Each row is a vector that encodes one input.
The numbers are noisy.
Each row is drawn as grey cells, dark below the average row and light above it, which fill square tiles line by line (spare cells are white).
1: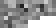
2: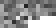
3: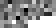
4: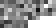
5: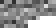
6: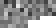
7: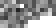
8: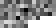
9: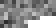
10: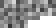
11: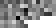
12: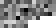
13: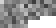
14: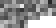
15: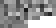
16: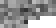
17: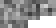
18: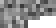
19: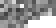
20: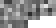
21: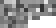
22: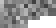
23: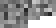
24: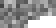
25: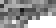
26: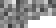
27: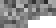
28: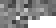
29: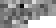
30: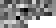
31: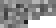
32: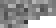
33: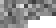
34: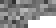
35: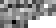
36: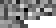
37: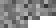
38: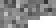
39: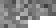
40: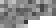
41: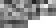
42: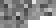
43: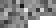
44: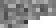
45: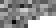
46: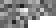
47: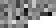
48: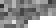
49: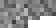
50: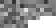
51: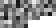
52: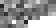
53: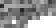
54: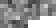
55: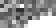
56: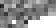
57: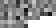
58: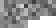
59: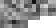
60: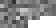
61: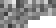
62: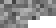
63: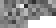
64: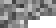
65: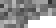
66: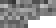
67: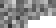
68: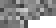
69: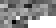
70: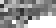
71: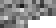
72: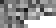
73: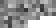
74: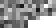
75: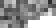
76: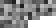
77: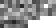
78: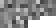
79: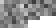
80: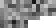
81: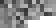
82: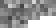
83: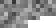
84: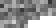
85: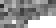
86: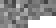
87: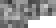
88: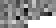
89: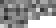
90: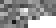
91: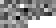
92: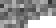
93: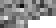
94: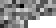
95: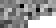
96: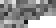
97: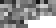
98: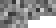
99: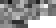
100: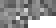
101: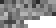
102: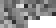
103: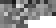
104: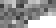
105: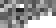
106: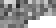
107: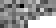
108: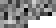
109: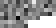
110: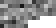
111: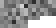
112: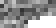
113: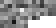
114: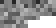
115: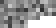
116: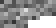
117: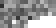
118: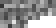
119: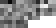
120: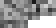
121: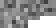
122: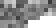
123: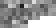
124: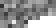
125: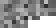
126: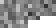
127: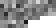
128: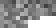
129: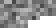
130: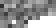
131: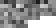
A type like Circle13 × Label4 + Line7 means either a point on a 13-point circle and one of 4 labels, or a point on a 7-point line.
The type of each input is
(Line4 + Line9) × Line7.
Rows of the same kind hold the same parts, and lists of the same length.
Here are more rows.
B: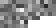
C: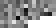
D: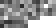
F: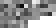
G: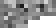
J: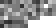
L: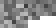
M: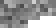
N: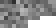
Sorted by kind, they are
B, D, J, L, N
C, F, G, M

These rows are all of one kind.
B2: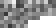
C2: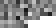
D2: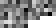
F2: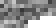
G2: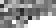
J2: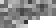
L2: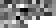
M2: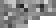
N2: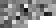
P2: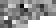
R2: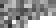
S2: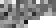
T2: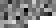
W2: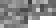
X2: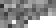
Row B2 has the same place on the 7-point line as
M2, N2, P2 and R2.
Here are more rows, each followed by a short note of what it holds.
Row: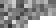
a point on a 4-point line and a point on a 7-point line
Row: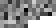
a point on a 4-point line and a point on a 7-point line
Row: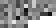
a point on a 4-point line and a point on a 7-point line
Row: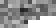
a point on a 4-point line and a point on a 7-point line
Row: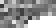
a point on a 4-point line and a point on a 7-point line
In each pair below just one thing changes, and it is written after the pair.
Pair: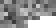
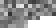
the place on the 7-point line
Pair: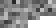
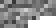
the place on the 9-point line
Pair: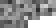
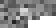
the place on the 9-point line
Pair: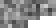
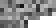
the place on the 7-point line
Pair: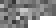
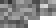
the place on the 9-point line
